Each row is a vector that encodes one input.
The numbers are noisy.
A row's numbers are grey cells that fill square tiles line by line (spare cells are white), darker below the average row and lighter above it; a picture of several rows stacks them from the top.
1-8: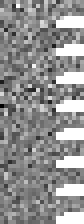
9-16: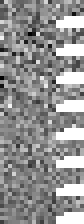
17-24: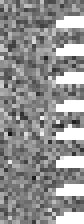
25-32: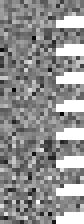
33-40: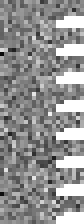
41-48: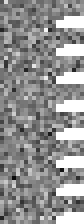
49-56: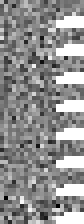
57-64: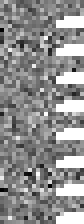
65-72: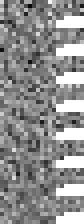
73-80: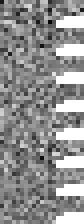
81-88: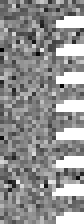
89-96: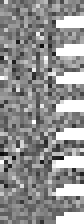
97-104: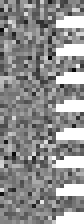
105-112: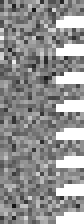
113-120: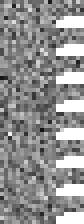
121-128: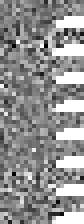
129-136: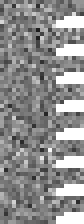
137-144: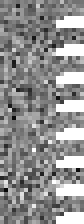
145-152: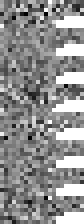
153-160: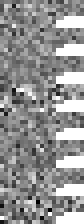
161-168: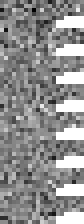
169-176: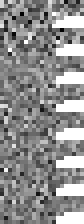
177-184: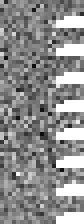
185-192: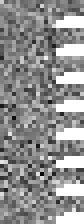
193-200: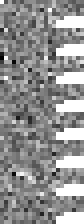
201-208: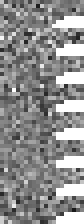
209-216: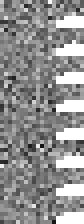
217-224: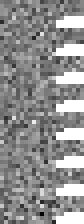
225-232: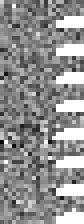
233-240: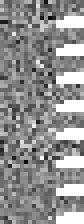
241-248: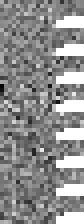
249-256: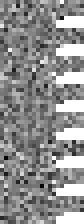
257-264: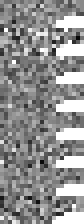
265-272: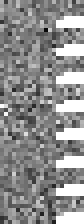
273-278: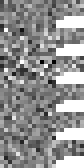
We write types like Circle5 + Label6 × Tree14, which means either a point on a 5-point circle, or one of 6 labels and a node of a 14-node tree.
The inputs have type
(Bool × Bool × Bool × Bool + Tree10) × (Circle6 + Line11) + Line4 × Line5.
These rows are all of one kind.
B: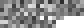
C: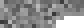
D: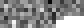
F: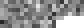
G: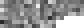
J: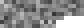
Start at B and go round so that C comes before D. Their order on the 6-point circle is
B, C, F, D, G, J.
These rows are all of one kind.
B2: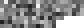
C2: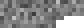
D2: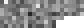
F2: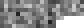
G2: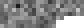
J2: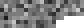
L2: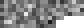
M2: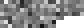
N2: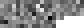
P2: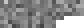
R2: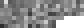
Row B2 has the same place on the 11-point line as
D2, M2 and P2.
